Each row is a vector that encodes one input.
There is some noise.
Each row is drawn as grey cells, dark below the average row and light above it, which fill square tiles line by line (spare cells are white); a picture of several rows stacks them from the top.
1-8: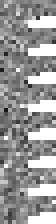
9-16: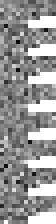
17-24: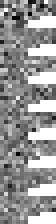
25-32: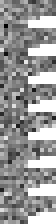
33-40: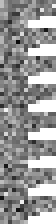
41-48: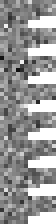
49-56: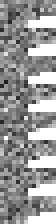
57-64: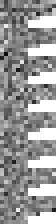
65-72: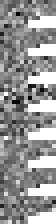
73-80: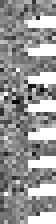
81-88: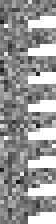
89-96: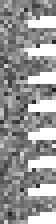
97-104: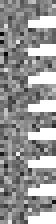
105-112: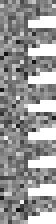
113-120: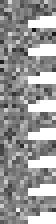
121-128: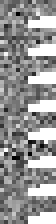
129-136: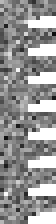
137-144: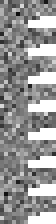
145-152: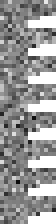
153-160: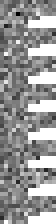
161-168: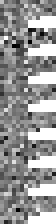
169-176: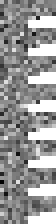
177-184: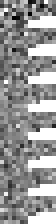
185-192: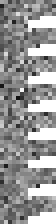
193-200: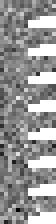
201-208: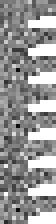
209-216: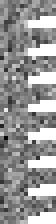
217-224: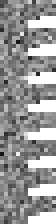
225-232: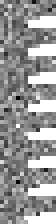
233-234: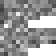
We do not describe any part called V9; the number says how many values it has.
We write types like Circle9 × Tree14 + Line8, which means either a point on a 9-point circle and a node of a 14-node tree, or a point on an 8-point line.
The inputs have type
List3(Bool × V9).
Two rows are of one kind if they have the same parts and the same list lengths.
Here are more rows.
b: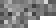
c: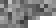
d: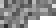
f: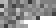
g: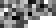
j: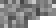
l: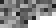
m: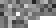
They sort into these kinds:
b, f, m
c, d, j
g
l

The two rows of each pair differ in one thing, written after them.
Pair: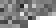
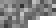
the true/false value in item 1 of the list
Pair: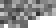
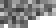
the value of V9 in item 1 of the list
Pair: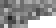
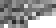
the true/false value in item 1 of the list
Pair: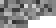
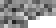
the value of V9 in item 1 of the list
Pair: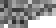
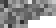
the true/false value in item 1 of the list
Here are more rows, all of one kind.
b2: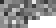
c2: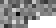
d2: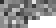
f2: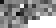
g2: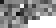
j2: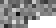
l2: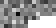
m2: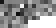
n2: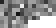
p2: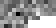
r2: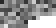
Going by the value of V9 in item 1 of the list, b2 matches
d2 and r2.
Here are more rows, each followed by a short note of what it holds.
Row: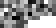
the empty list
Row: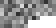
a list of one item
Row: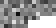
a list of one item
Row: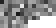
a list of one item
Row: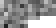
a list of two items
